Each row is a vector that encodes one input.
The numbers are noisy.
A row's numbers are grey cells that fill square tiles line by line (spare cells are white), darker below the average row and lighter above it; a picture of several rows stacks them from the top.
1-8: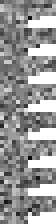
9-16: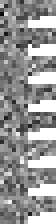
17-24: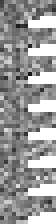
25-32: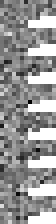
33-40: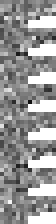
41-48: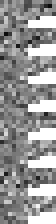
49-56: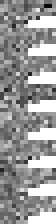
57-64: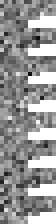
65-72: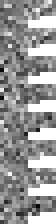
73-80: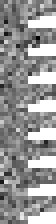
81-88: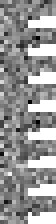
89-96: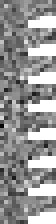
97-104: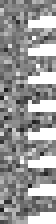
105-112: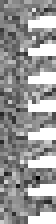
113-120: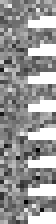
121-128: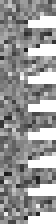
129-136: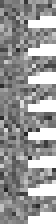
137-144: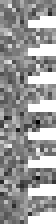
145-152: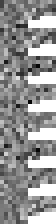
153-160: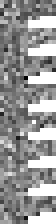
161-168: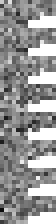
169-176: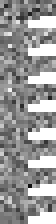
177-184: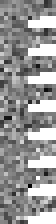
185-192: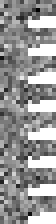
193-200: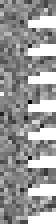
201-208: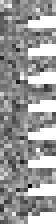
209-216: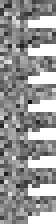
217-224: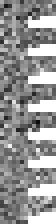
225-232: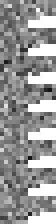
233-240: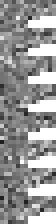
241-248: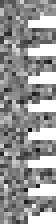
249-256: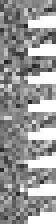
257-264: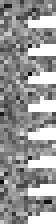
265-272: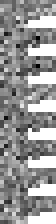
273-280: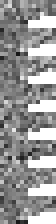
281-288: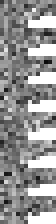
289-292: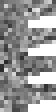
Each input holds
a point on an 11-point circle and three true/false values, together with a list of up to two points on a 6-point line.
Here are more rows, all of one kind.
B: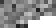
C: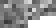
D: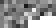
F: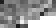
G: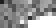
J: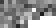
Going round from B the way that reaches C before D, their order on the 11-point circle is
B, C, G, D, J, F.
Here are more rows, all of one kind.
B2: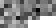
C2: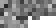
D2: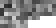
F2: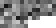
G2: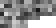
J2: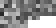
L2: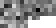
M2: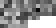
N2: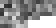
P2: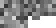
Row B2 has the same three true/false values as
J2, L2 and M2.
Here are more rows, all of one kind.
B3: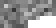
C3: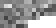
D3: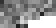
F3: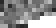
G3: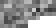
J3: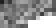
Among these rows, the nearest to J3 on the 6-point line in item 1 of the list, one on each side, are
B3 and D3.
